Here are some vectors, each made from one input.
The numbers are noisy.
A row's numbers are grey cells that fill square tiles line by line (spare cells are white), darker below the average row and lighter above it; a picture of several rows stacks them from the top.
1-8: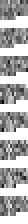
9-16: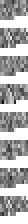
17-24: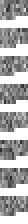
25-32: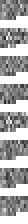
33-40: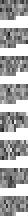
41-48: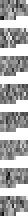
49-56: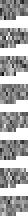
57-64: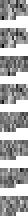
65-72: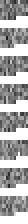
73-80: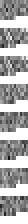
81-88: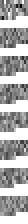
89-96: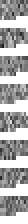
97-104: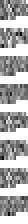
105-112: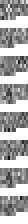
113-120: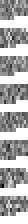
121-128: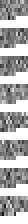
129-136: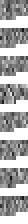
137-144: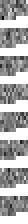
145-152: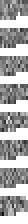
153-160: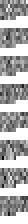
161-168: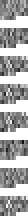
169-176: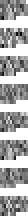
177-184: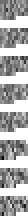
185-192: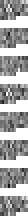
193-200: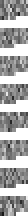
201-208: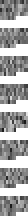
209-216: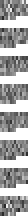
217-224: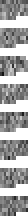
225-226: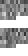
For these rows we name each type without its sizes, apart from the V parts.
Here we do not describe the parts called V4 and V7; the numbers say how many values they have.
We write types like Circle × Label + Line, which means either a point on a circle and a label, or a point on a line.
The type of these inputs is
(Circle + V4) × V7 + List(Line).
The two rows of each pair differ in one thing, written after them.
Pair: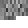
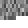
the value of V7
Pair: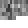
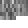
the value of V4
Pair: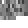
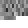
the value of V4
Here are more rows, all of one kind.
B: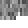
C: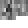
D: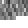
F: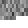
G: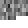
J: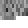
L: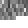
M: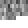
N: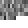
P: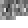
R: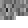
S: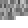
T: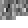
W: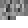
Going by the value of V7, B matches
F, M and S.
